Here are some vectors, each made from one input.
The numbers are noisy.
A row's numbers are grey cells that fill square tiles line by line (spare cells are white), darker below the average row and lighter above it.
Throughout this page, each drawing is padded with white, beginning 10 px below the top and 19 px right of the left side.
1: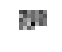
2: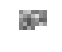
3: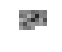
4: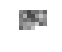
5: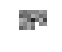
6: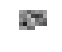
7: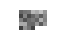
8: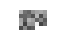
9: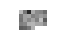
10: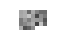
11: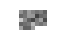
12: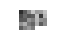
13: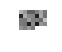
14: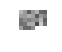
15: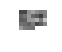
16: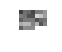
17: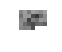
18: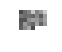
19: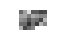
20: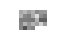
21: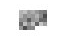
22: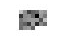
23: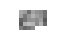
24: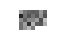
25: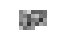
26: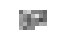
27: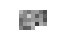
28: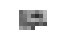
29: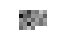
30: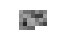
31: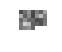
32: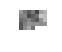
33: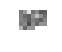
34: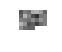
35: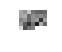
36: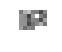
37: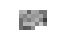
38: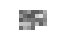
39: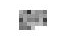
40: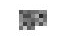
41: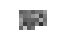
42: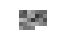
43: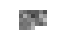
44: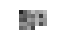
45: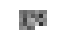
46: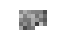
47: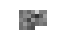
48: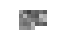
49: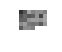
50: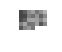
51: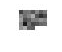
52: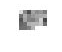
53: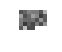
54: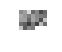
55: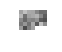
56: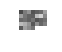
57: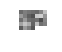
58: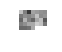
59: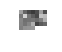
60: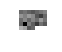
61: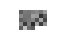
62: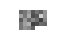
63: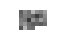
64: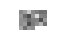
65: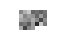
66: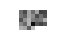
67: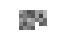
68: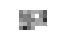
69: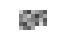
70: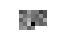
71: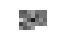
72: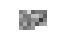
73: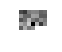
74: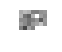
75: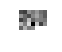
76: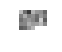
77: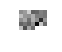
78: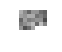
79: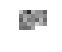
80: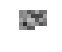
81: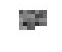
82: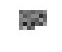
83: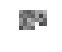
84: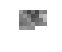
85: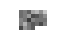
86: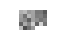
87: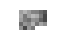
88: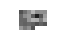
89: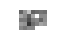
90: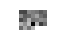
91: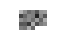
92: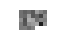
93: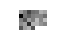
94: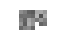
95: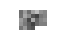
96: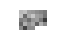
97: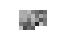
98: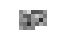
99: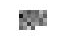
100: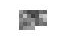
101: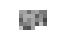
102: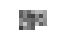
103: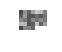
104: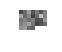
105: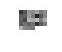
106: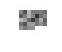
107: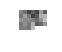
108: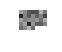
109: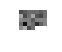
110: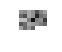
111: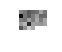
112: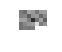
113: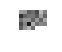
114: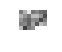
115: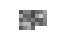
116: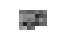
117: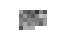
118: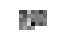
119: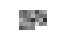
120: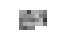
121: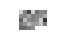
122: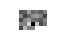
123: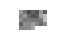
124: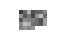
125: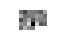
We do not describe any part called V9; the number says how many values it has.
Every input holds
a point on a 5-point line, together with either a point on a 5-point line, or a value of V9.
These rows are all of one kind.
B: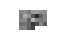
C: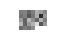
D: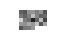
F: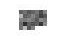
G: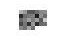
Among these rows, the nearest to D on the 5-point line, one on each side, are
C and F.
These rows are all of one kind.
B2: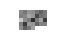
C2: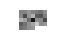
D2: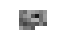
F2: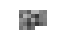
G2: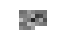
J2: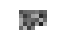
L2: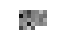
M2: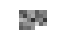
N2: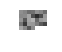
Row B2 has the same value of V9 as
C2, G2 and M2.
